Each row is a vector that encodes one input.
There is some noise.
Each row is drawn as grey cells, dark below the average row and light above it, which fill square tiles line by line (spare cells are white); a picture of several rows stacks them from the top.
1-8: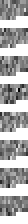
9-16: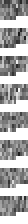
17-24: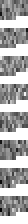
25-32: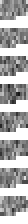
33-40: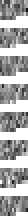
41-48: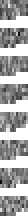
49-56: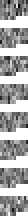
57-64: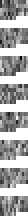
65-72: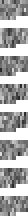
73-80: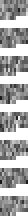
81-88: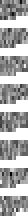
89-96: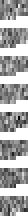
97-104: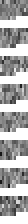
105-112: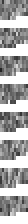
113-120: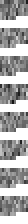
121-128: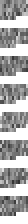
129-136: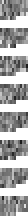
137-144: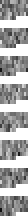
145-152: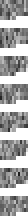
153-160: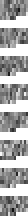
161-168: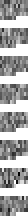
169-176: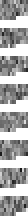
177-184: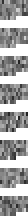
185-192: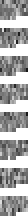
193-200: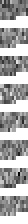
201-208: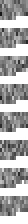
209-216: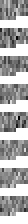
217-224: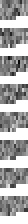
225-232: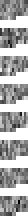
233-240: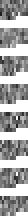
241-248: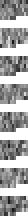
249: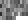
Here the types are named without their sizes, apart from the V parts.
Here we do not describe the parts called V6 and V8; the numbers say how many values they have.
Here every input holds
either a label and a value of V8, or a true/false value and a value of V6.
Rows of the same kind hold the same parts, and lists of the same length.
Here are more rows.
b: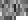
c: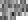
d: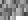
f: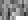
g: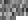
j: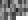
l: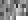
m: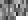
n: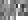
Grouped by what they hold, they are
b, c, g, j, m
d, f, l, n

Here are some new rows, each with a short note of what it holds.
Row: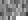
a true/false value and a value of V6
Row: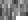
a true/false value and a value of V6
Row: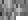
a true/false value and a value of V6
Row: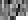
a label and a value of V8
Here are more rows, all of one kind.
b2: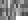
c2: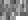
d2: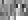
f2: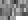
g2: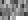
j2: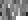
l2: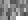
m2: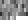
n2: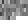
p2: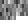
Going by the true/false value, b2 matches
j2 and p2.
